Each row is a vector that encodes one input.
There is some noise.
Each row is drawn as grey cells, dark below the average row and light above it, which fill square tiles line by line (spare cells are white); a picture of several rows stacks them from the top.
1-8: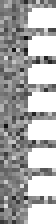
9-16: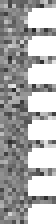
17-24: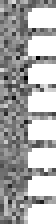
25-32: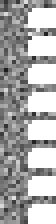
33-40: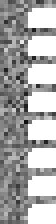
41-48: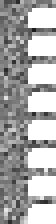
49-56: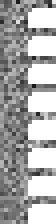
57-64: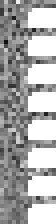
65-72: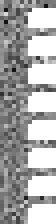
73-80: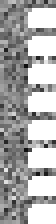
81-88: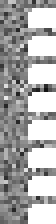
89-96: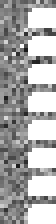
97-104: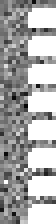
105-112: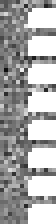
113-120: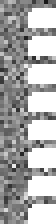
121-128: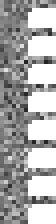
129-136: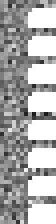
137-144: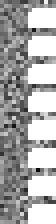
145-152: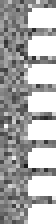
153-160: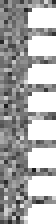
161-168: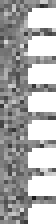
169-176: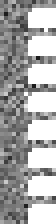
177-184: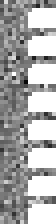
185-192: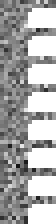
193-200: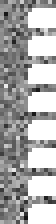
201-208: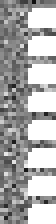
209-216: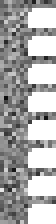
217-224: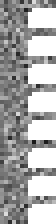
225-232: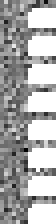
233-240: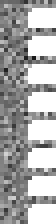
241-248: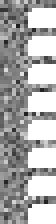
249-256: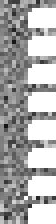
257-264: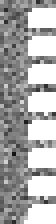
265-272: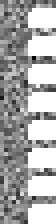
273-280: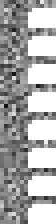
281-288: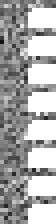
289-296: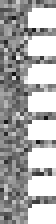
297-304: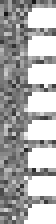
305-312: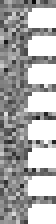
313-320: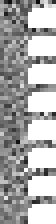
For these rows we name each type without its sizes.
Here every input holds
either a point on a line and a true/false value, or a node of each of two trees.
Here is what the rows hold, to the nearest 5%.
About 30% of them hold a point on a line and a true/false value. The rest hold a node of each of two trees.
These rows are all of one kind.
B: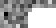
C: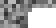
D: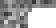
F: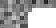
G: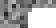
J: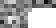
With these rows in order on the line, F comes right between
B and J.
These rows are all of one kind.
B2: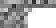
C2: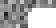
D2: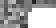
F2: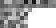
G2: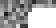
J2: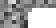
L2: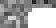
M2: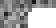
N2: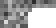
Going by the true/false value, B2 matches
C2 and J2.
